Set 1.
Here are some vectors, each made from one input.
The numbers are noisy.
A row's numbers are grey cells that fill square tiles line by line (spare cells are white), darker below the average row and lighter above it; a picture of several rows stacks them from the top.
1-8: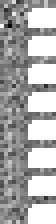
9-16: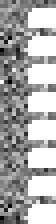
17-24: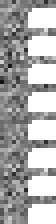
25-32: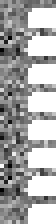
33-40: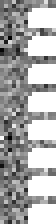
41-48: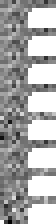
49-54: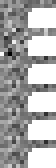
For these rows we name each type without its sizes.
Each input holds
a node of a tree.
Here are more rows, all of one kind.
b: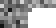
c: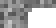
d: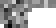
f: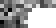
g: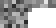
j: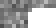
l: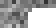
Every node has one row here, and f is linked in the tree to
b.
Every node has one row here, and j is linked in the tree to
b, c and g.
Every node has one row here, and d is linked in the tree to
g.
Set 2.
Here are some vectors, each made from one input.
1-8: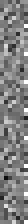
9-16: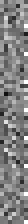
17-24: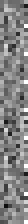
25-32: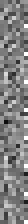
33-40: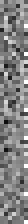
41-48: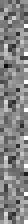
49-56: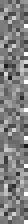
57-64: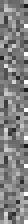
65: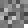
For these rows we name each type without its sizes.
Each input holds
a point on a line.
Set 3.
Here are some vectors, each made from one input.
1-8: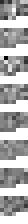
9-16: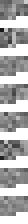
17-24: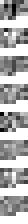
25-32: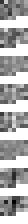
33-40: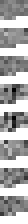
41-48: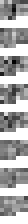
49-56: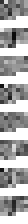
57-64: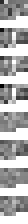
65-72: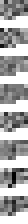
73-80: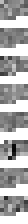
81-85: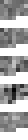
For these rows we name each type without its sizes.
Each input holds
a point on a line.
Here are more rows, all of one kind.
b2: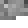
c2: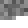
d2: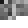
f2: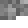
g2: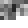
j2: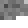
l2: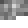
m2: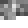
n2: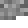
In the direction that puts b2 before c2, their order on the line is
n2, b2, g2, l2, m2, c2, d2, j2, f2.
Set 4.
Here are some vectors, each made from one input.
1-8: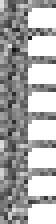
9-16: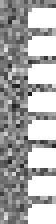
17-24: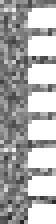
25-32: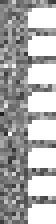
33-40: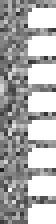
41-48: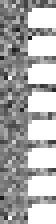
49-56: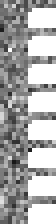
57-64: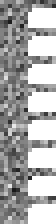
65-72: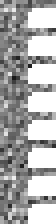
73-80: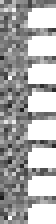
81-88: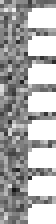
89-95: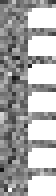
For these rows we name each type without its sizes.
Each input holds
a node of a tree.
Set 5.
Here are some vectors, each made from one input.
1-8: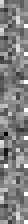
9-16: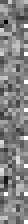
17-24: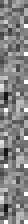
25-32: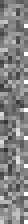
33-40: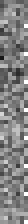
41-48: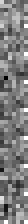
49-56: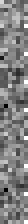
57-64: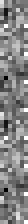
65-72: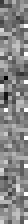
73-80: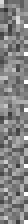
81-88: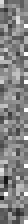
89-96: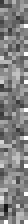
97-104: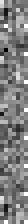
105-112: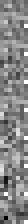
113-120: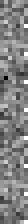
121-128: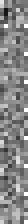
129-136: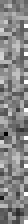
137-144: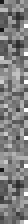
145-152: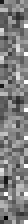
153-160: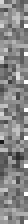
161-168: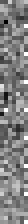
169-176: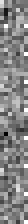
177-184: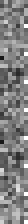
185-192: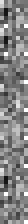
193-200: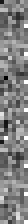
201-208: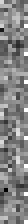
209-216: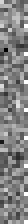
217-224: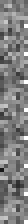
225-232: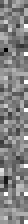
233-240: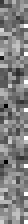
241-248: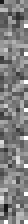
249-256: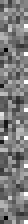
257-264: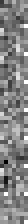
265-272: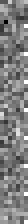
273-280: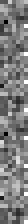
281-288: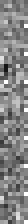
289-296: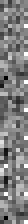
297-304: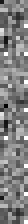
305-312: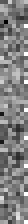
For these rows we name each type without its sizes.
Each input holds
a point on a line.
